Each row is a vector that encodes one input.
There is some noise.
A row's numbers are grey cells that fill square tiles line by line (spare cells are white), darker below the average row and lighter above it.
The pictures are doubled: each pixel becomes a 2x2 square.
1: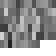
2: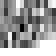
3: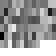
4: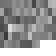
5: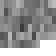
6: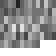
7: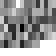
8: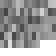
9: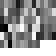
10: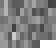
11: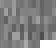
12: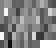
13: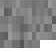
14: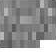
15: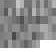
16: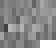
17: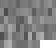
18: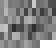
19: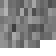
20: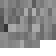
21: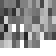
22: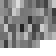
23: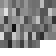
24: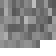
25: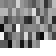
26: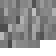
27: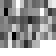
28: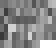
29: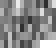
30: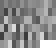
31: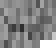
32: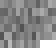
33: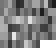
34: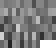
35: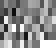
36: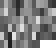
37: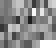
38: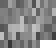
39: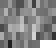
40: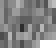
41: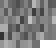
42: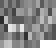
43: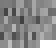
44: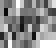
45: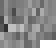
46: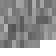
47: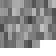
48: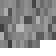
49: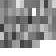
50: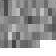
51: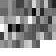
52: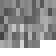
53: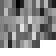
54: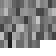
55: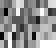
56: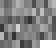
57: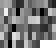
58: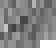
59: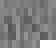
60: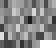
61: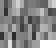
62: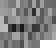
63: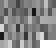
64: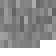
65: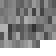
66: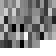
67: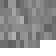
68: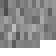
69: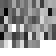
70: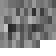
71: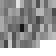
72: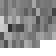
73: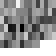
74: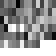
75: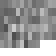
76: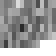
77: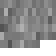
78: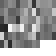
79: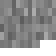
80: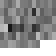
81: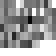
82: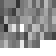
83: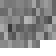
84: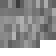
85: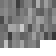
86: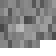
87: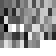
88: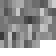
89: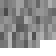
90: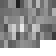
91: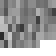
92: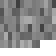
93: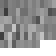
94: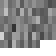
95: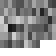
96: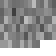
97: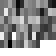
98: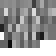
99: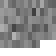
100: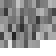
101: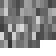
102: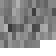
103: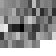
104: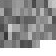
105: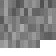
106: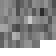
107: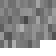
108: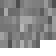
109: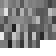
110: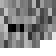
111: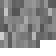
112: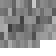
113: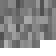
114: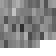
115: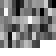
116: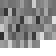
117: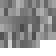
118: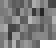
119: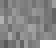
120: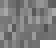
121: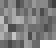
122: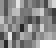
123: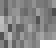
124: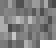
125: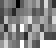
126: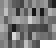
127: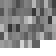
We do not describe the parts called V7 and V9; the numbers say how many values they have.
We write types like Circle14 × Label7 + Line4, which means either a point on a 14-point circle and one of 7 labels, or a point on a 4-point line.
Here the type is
(Line4 + V9) × V7 + Line6.
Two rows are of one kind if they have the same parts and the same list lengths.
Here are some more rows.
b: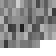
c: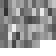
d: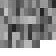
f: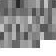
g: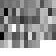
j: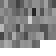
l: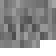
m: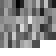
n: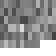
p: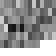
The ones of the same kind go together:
b, d, p
c, f, m
g, j, l, n

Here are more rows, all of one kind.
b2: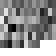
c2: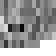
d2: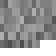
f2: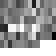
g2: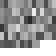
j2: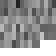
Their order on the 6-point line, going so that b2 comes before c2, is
f2, b2, c2, d2, g2, j2.
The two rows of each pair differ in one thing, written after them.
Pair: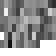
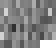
the place on the 4-point line
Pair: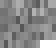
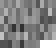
the value of V7
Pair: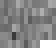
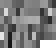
the place on the 4-point line
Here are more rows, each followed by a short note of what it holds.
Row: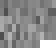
a point on a 6-point line
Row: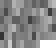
a value of V7 and a value of V9
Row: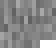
a point on a 4-point line and a value of V7
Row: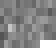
a value of V7 and a value of V9
